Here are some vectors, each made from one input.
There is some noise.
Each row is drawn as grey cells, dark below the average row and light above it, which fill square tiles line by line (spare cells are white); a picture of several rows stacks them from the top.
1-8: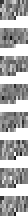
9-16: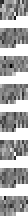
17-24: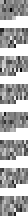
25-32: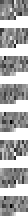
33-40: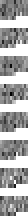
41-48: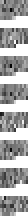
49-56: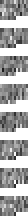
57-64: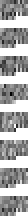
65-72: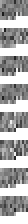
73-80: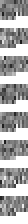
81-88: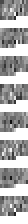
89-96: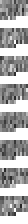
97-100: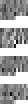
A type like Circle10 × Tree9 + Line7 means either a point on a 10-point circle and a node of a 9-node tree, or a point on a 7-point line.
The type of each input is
Label5 × Line6 + Line8.
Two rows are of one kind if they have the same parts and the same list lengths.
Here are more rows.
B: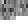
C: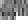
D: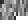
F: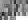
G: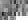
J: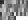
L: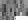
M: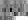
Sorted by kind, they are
B, C, F, G, L, M
D, J

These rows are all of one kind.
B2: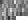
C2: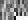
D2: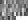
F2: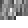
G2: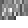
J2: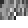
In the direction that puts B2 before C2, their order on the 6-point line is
D2, B2, G2, F2, J2, C2.
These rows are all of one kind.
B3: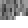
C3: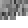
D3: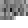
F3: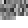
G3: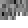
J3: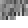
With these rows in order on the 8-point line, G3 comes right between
B3 and C3.
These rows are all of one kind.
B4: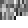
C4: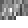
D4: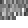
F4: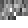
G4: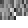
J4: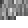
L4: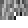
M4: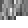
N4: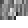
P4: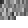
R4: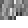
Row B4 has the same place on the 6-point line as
C4, M4, N4 and R4.
